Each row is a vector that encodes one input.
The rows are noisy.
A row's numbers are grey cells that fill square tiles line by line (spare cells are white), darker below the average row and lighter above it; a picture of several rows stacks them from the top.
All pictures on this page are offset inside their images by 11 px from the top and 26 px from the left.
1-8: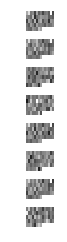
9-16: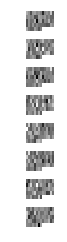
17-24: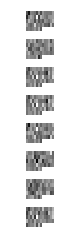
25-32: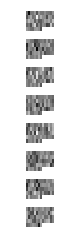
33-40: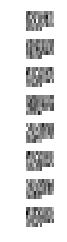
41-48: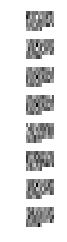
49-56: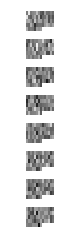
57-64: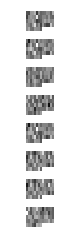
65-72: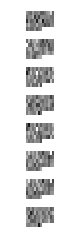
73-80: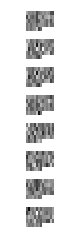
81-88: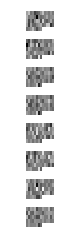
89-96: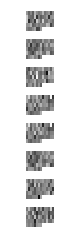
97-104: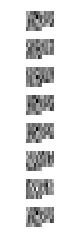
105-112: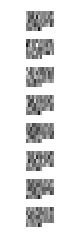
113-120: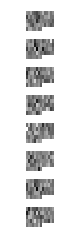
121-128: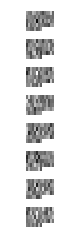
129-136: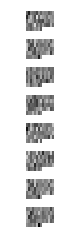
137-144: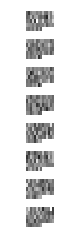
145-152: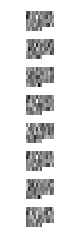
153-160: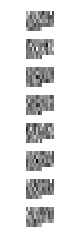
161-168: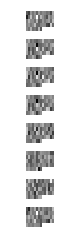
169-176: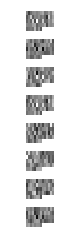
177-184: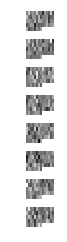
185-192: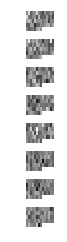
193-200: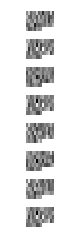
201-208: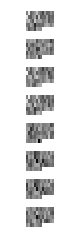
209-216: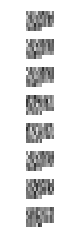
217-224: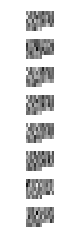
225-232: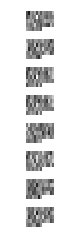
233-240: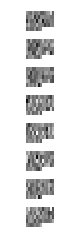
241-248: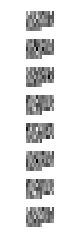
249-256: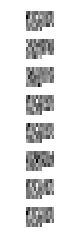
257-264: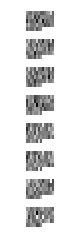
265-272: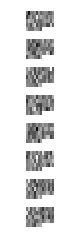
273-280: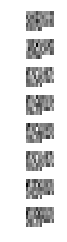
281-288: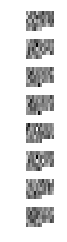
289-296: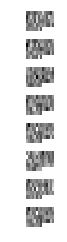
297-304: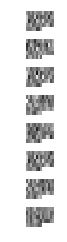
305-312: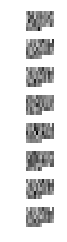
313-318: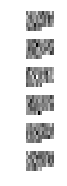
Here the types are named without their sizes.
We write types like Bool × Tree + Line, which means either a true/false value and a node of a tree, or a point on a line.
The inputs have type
(Circle + Unit) × (Line + Tree × Tree) × Tree.
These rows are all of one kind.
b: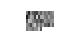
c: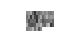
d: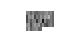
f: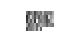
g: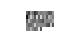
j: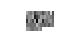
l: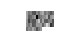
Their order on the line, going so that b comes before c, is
b, l, j, c, g, f, d.
